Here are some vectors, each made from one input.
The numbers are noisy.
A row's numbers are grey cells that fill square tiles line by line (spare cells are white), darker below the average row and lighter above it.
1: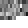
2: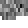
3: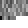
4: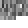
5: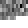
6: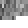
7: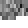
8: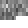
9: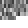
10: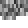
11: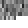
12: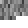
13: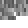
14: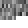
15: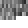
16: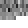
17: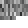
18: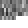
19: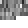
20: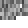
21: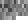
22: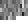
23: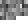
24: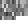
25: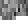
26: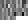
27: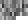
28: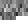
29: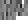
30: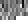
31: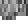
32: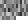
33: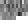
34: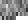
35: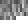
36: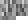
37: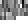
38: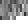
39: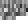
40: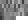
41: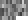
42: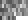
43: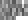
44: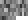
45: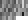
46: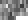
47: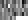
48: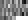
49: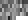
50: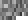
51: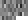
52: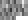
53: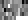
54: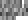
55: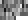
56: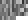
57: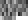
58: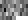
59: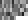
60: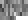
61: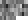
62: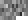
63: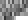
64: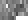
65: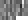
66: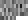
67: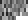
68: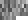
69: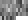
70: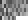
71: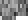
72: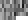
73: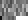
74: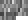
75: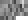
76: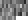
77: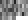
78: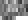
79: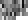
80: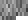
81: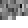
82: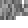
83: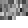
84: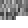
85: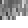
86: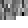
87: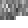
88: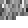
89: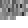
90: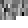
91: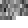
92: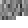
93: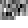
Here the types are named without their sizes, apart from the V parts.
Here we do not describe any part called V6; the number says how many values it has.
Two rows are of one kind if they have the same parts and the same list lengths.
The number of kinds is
2.
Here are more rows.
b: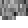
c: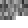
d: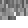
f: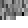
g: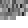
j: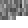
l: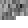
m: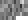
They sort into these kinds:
b, c, f
d, g, j, l, m

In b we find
a point on a line and a value of V6.
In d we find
three true/false values and a value of V6.
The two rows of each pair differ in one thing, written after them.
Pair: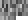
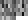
the value of V6
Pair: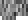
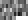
the value of V6
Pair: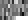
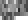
the value of V6
